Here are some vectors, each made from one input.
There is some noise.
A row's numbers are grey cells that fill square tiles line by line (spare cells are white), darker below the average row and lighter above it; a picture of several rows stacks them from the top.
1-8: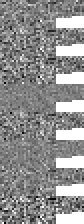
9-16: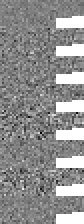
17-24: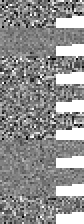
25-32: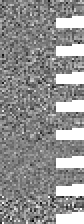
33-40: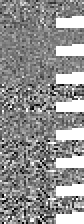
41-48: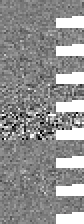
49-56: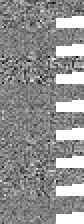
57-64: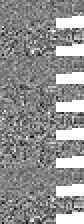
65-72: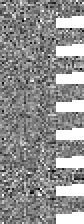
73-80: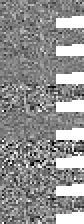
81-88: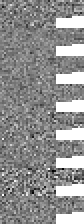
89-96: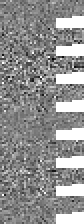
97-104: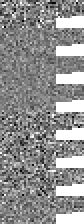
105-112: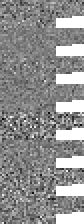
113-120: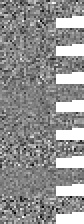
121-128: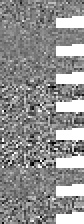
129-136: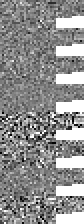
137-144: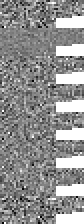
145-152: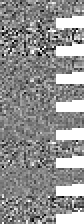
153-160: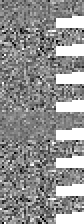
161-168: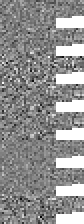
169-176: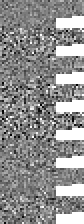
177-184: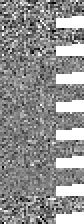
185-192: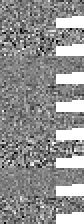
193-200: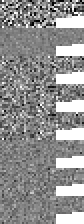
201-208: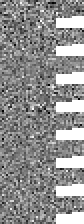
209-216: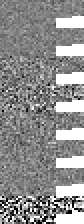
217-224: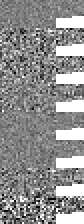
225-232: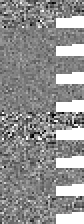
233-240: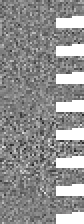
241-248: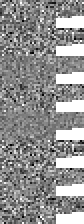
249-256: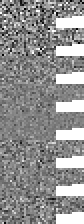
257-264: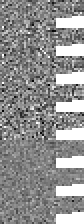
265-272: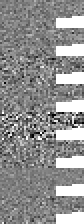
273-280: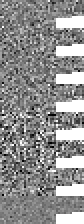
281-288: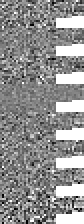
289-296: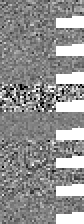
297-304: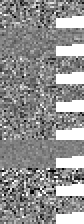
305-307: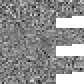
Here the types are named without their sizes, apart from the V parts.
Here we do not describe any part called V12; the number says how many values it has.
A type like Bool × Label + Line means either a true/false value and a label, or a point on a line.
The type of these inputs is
Bool × (List(Line) + Tree) × V12.
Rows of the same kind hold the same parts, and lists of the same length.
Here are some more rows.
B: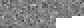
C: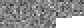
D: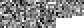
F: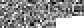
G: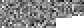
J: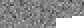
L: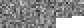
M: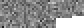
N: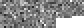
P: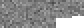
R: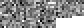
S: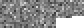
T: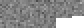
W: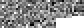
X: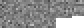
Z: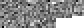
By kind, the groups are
B, F
C, G, J, X, Z
D, N, R, S
L, M, P, T, W

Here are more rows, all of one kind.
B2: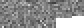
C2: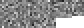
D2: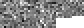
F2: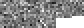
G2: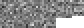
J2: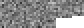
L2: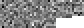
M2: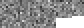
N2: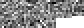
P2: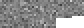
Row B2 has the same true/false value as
C2, G2 and M2.
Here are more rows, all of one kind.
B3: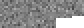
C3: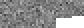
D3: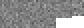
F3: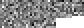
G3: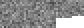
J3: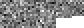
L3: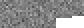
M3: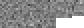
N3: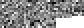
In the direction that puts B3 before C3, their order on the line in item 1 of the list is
B3, N3, M3, D3, F3, G3, L3, J3, C3.
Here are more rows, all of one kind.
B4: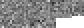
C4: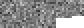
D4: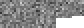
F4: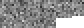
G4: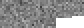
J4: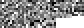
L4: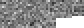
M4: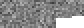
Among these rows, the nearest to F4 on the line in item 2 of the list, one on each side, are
C4 and D4.
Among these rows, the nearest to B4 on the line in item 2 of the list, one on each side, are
D4 and J4.
